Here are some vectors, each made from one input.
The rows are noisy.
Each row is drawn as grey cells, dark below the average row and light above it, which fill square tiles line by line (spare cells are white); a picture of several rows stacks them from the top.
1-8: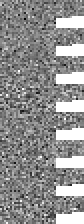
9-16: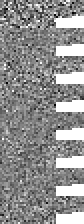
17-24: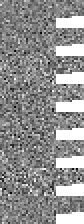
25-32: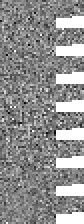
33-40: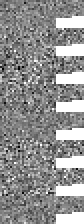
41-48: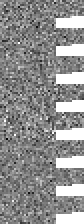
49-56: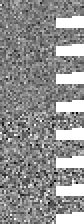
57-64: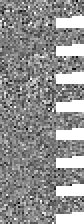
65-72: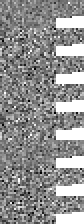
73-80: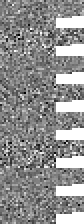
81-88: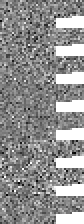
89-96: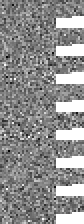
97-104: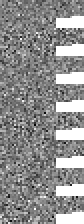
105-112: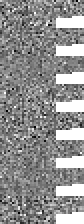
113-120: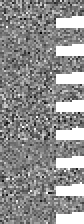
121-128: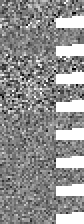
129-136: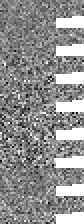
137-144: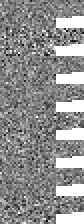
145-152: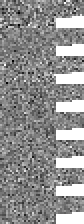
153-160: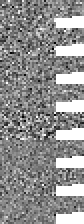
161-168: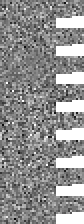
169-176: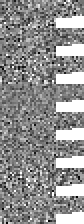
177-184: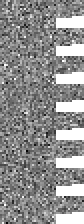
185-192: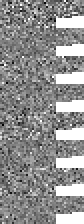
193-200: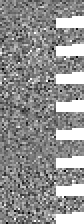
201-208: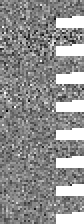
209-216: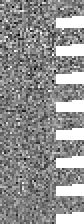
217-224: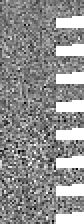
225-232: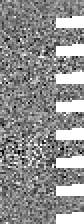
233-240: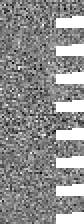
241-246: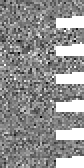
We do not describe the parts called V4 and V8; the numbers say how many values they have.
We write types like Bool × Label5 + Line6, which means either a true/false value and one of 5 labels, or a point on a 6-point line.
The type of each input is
((Bool × Bool × Bool × Bool + V4) × Label6 + Unit) × V8 + Line9.
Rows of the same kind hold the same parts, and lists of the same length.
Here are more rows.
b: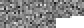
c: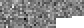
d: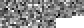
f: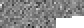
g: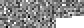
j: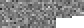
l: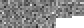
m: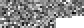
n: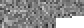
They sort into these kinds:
b, f, j, l, n
c
d, m
g

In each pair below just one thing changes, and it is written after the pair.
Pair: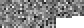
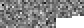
the value of V8
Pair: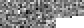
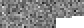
the value of V8
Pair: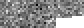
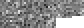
the label
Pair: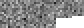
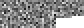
the label
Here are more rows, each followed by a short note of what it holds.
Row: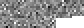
a value of V8
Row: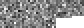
a value of V8
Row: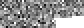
a value of V8
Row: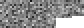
one of 6 labels, a value of V4 and a value of V8
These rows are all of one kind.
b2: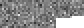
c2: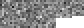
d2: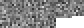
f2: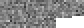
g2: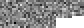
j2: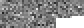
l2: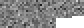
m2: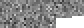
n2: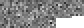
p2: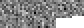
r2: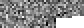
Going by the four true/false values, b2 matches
c2, f2, g2 and m2.
